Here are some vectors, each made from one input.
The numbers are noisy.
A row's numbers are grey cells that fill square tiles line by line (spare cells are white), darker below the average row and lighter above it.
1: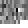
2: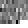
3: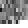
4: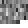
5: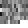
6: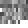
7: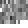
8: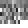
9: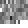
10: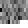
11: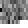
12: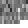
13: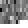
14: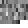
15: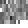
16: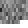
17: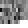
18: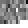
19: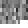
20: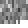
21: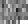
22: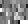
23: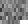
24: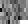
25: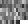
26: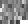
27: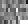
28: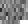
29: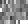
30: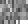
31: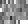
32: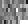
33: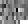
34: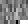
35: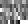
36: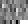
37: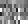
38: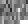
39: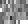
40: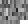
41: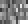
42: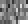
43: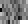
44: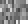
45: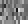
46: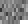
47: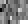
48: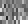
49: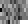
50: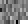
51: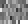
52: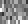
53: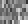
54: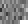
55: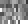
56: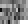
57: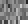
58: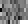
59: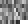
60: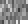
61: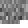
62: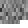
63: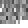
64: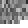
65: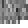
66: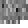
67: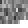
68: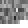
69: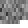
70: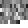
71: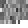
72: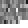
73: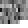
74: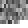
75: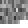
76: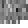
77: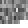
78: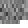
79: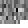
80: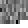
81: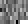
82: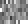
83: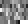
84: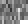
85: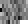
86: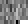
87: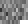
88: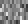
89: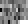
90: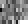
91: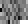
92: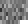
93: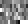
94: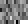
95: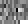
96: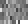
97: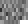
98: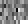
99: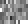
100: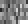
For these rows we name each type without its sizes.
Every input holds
three true/false values, together with either a point on a circle, or a fixed value.
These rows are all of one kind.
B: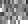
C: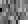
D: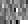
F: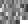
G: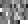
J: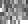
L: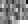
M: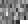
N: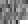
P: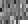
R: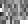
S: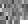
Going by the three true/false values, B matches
J and R.
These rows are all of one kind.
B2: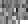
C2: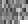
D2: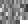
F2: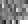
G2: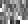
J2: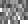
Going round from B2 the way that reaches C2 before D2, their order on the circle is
B2, C2, F2, D2, G2, J2.
